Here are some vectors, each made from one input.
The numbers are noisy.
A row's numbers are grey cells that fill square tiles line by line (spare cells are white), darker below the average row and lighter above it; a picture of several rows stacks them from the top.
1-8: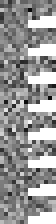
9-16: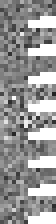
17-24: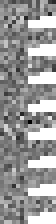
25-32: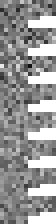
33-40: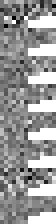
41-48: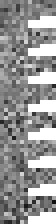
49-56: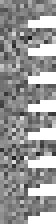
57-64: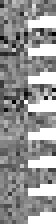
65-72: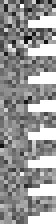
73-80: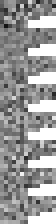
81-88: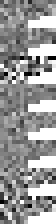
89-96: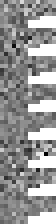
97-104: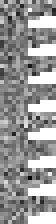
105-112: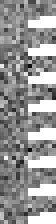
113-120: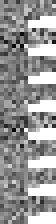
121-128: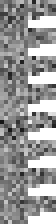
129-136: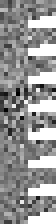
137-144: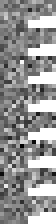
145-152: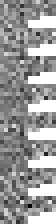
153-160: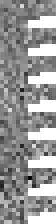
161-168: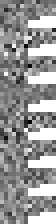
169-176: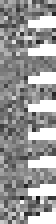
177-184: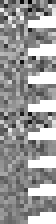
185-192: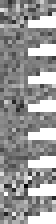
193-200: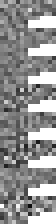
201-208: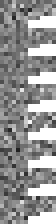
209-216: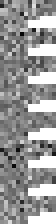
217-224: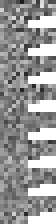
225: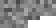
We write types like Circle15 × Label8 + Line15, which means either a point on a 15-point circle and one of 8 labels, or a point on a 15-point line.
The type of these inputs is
Label11 + Line4 × Line8.
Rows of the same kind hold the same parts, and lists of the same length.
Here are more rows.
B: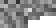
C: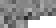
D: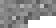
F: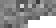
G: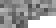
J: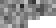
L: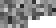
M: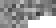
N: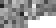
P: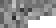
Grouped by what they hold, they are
B, C, D, F
G, J, L, M, N, P

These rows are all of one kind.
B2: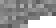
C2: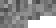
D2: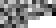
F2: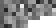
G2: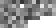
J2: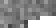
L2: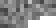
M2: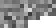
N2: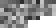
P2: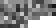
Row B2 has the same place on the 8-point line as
D2 and P2.
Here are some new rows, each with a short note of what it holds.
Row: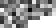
one of 11 labels
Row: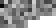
one of 11 labels
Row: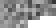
one of 11 labels
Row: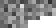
a point on a 4-point line and a point on an 8-point line
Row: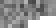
one of 11 labels
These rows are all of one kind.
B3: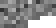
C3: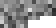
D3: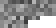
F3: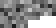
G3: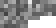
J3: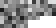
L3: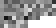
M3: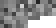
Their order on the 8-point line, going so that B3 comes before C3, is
F3, L3, M3, B3, D3, G3, C3, J3.
